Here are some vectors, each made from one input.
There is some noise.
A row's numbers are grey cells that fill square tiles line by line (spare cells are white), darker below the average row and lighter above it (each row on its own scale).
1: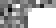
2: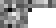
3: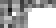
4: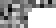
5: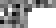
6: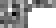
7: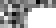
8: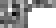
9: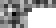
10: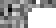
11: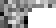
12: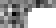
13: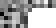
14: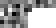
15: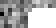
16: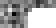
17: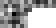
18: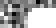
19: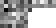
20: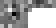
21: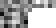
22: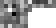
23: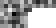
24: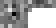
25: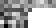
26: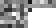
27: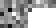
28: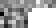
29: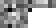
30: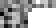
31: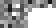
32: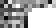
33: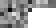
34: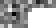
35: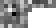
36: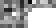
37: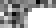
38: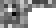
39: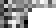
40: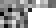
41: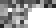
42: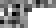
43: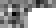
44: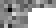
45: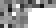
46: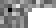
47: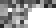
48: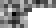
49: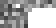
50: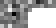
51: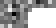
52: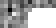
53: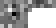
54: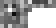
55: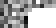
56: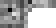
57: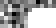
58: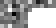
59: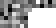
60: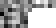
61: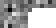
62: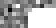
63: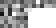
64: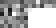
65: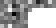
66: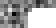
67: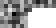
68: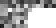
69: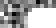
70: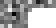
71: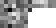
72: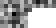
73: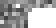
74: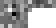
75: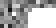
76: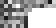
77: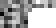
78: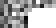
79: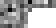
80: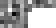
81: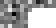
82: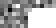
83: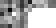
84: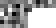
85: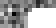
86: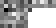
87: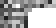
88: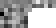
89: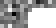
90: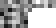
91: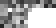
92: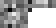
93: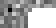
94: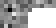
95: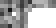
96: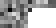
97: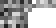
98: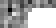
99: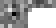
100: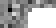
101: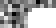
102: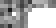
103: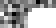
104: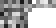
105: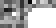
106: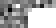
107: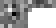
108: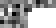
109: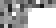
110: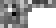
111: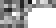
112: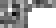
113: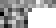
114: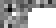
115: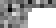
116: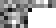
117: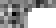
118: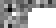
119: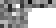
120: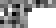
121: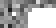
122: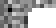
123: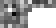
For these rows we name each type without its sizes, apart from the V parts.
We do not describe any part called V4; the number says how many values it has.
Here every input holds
a list of items, each a true/false value and a value of V4.
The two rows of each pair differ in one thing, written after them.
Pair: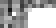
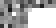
the value of V4 in item 1 of the list
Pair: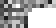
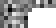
the value of V4 in item 2 of the list
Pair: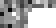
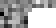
the true/false value in item 1 of the list
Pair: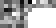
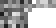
the true/false value in item 1 of the list
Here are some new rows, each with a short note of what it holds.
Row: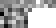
a list of two items
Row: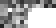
the empty list
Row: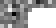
a list of one item
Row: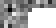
a list of two items
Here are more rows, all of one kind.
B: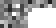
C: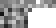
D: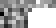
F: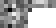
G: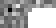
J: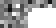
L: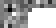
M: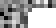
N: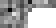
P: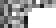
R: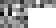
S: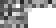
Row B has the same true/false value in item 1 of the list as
F, J, L and N.
